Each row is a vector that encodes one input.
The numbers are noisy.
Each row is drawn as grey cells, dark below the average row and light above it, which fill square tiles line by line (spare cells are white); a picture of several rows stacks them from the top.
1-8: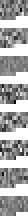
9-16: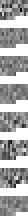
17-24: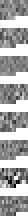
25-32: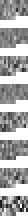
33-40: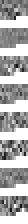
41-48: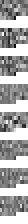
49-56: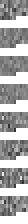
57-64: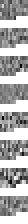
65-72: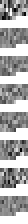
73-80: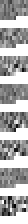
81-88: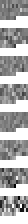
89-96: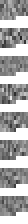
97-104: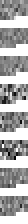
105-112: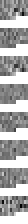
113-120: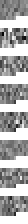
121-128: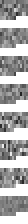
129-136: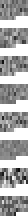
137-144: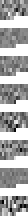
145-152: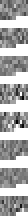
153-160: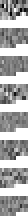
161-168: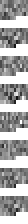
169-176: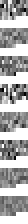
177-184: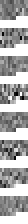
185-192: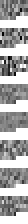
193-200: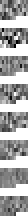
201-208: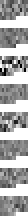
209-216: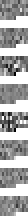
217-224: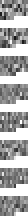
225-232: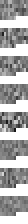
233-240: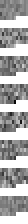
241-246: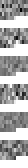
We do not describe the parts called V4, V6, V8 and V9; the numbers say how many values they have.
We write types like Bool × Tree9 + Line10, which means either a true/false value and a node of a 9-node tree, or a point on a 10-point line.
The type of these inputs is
Bool × V9 + (List3(Line7) + V4 × V8) × V6.
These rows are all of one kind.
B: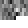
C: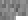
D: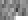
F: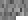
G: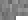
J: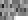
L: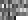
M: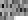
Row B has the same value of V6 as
F and G.
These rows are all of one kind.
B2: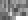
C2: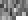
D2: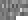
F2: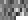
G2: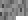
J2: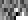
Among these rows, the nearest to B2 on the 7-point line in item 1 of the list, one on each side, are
D2 and G2.
